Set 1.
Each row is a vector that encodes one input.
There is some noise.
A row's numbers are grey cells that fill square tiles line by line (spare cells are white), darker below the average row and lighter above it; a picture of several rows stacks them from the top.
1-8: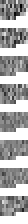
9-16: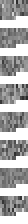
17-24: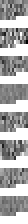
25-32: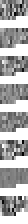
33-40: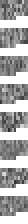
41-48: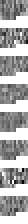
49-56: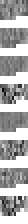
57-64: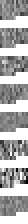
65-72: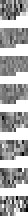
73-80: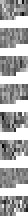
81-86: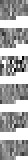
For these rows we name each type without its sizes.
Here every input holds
a point on a line, together with either a fixed value, or four true/false values.
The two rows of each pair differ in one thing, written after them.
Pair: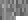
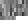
the place on the line
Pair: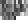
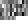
one of the four true/false values
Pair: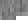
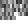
the place on the line
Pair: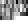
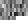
the place on the line
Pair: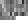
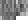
one of the four true/false values
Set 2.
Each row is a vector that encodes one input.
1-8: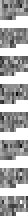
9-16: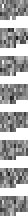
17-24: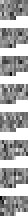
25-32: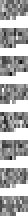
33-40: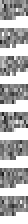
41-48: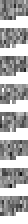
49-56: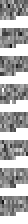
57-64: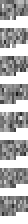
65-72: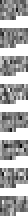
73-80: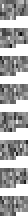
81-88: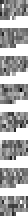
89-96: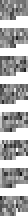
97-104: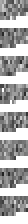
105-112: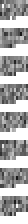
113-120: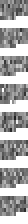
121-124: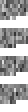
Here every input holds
either a point on a 9-point line, or three true/false values.
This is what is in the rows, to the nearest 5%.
About 45% of them hold a point on a 9-point line. The rest hold three true/false values.
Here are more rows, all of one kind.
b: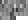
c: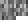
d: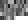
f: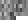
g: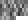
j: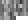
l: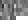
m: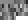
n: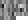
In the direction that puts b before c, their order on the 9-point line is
g, j, f, b, l, n, d, m, c.
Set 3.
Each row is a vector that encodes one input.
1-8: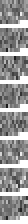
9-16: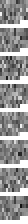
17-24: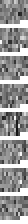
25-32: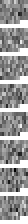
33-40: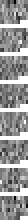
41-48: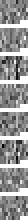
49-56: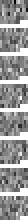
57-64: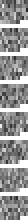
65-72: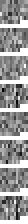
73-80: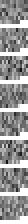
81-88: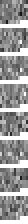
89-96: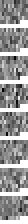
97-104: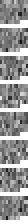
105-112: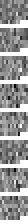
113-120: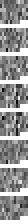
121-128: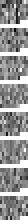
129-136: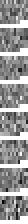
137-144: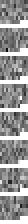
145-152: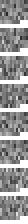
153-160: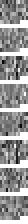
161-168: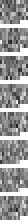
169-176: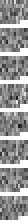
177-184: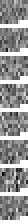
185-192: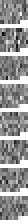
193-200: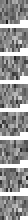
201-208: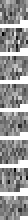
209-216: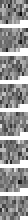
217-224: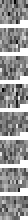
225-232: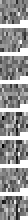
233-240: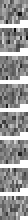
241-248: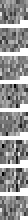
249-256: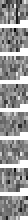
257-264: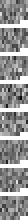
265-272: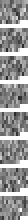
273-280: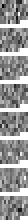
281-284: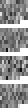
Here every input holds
a true/false value, together with either a point on a 16-point circle, or a fixed value.
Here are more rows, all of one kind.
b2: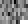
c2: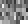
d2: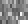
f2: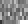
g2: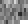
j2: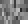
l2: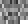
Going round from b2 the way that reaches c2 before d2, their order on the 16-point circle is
b2, j2, c2, g2, d2, f2, l2.
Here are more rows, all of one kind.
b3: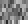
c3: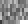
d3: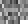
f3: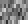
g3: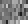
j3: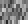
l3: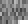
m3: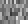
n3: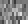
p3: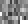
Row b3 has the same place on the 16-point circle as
f3, j3 and l3.
